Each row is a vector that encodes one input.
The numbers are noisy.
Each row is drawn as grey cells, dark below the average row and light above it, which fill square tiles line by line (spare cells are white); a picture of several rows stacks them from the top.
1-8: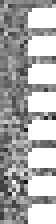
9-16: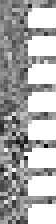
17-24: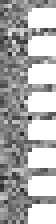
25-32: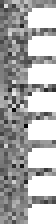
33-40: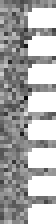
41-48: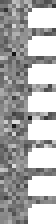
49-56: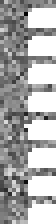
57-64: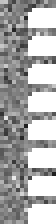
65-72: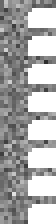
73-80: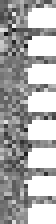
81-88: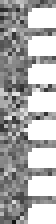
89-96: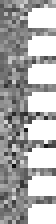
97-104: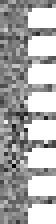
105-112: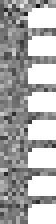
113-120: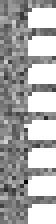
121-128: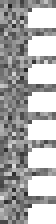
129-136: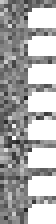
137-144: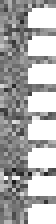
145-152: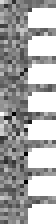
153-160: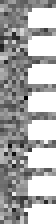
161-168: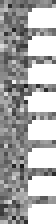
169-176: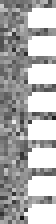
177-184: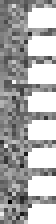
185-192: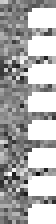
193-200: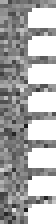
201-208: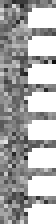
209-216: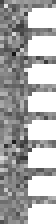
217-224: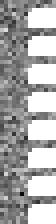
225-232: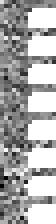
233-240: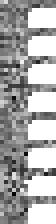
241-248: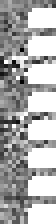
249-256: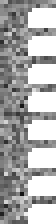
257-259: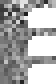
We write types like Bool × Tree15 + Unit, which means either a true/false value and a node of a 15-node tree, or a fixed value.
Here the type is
Circle6 × Line11 + Tree7 × Tree13.
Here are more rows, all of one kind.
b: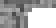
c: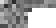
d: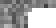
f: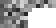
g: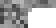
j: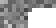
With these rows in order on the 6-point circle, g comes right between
d and j.
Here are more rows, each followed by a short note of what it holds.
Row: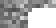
a point on a 6-point circle and a point on an 11-point line
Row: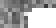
a point on a 6-point circle and a point on an 11-point line
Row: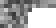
a point on a 6-point circle and a point on an 11-point line
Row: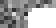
a node of a 7-node tree and a node of a 13-node tree
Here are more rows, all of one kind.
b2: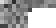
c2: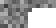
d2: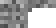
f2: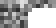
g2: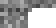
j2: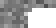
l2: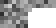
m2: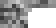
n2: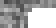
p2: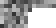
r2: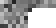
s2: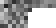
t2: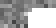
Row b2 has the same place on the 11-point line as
d2, m2 and p2.
